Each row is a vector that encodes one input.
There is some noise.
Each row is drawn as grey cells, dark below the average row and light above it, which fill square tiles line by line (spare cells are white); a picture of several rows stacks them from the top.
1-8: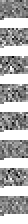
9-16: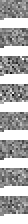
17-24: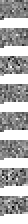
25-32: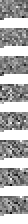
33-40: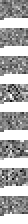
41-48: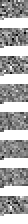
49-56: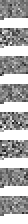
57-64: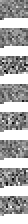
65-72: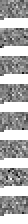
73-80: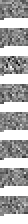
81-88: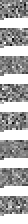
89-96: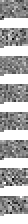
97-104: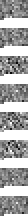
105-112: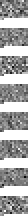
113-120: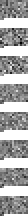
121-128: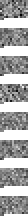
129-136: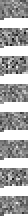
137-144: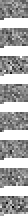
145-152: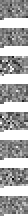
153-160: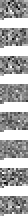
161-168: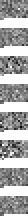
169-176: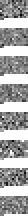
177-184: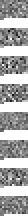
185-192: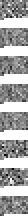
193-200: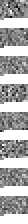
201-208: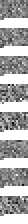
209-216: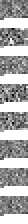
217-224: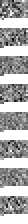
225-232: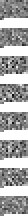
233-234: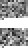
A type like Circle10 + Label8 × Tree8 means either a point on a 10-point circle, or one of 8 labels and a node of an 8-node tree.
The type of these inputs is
(Bool × Bool × Bool × Bool + Unit) × Tree9 + List3(Line6).
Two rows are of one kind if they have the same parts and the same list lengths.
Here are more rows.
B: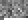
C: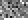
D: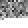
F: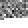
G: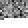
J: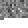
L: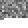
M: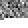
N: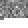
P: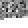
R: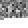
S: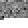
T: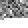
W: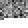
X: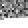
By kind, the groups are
B, J, N, S
C, F, M, T
D, X
G, W
L
P, R

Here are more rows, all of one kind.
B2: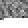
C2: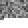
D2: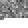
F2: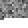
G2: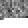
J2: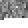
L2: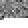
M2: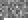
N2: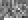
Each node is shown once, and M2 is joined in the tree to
D2 and G2.
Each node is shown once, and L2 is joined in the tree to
C2 and D2.
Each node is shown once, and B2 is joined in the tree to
F2.
